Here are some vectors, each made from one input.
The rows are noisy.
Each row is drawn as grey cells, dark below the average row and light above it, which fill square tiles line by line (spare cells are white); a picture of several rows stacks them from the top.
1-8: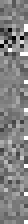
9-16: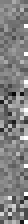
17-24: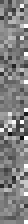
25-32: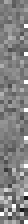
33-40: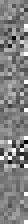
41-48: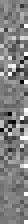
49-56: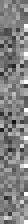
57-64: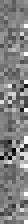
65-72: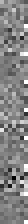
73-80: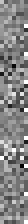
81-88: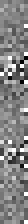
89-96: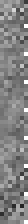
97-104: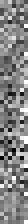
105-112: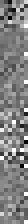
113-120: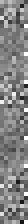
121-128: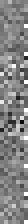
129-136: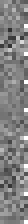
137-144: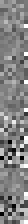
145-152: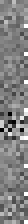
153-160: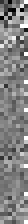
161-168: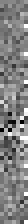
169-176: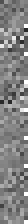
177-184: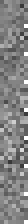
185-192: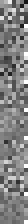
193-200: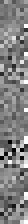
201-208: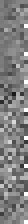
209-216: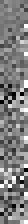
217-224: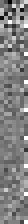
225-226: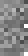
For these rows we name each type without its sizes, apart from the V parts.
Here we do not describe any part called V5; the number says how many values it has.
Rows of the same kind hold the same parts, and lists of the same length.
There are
4 kinds of row.
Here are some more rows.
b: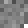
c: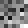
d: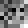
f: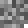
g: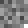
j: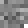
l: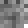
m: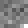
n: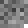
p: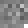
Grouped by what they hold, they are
b, n
c, j, l, m
d, f
g, p

